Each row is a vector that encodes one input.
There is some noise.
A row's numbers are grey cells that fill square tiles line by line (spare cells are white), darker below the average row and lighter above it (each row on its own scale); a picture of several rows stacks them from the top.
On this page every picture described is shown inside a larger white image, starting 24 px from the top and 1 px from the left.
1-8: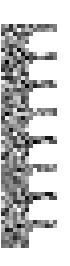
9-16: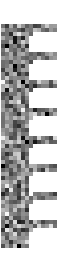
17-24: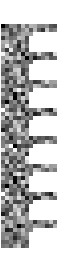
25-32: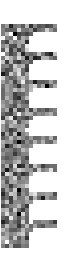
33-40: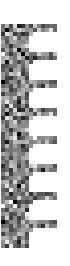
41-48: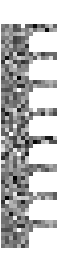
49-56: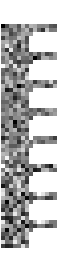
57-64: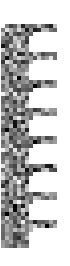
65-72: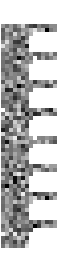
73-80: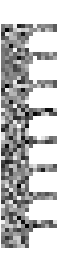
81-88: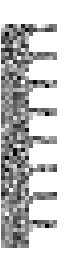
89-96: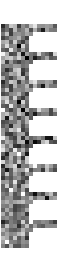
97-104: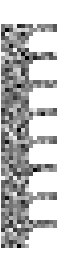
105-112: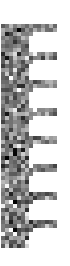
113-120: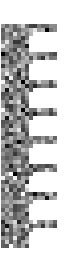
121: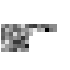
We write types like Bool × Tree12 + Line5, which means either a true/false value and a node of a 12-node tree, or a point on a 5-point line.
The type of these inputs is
Line15 + Tree9.
